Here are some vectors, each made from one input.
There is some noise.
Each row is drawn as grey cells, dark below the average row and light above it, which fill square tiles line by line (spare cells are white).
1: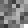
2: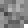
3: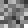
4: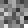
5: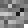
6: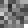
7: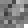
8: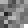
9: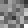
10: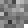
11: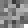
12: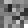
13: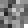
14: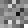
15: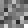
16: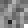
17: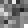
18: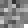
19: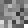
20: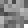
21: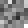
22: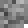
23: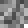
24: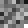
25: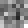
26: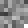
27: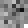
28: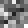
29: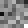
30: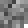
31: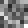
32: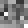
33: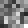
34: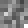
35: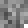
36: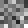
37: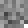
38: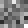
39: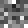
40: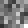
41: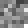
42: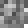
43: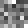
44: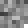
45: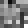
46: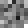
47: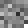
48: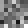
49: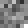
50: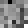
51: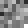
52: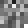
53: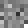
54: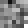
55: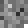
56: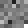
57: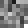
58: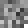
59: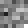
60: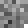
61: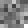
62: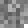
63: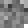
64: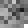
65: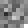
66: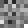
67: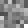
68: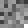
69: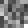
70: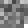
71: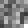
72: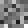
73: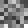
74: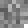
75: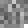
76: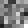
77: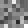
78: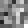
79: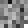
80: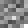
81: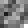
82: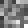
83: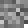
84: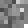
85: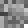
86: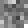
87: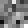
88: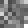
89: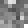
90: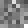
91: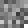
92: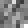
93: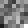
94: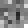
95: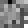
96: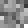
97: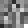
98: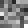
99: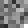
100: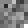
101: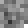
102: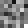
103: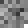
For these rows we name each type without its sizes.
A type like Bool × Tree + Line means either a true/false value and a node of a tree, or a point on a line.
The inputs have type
(Bool × Bool × Bool + Line) × Line.
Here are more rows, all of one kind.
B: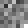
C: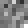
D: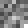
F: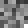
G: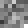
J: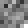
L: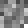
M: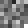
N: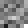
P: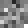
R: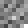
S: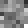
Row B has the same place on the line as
C, D, G and J.
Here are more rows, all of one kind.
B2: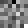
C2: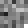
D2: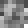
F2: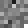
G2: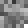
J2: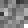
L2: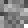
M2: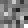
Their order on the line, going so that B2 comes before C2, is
B2, F2, C2, G2, L2, D2, J2, M2.
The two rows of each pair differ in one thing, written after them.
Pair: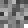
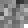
the place on the line
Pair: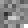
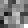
the place on the line
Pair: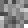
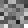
the place on the line
